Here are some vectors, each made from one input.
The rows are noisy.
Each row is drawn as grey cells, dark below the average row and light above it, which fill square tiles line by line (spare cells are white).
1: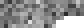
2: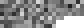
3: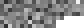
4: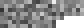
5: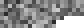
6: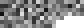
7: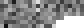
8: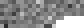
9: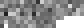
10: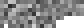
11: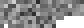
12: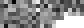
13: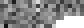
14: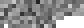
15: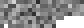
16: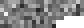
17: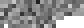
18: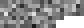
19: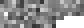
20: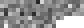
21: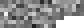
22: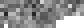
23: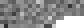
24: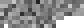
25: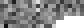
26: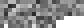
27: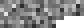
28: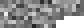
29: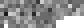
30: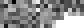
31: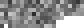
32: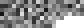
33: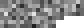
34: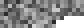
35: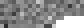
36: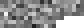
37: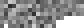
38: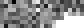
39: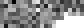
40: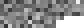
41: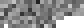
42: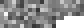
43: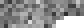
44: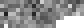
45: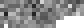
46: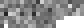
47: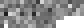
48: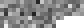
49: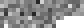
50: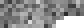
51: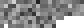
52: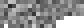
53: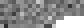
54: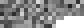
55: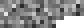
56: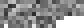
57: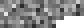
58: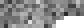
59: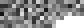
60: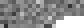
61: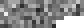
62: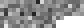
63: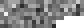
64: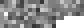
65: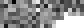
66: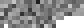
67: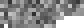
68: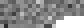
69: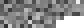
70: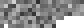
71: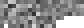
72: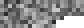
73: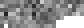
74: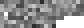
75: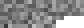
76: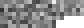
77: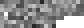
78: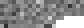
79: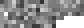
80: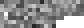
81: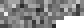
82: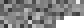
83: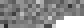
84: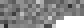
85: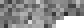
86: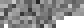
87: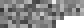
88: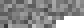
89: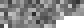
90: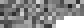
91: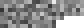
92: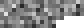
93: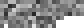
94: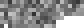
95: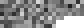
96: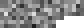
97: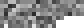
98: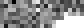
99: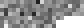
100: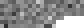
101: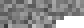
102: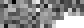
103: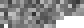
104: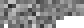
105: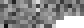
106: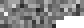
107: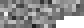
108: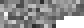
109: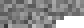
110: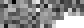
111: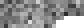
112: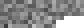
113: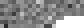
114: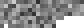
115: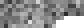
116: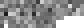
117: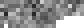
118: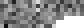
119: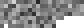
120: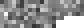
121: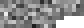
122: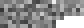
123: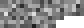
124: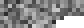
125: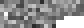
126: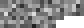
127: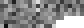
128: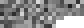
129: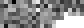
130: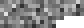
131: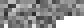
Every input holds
either a point on a 6-point line, or a point on an 8-point line, or a node of a 10-node tree.
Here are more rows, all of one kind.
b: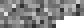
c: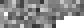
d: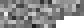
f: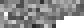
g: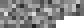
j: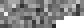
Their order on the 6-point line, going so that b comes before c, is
j, b, g, d, f, c.
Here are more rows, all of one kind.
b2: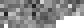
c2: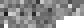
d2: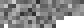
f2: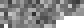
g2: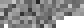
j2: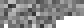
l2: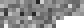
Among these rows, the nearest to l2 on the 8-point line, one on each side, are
c2 and g2.
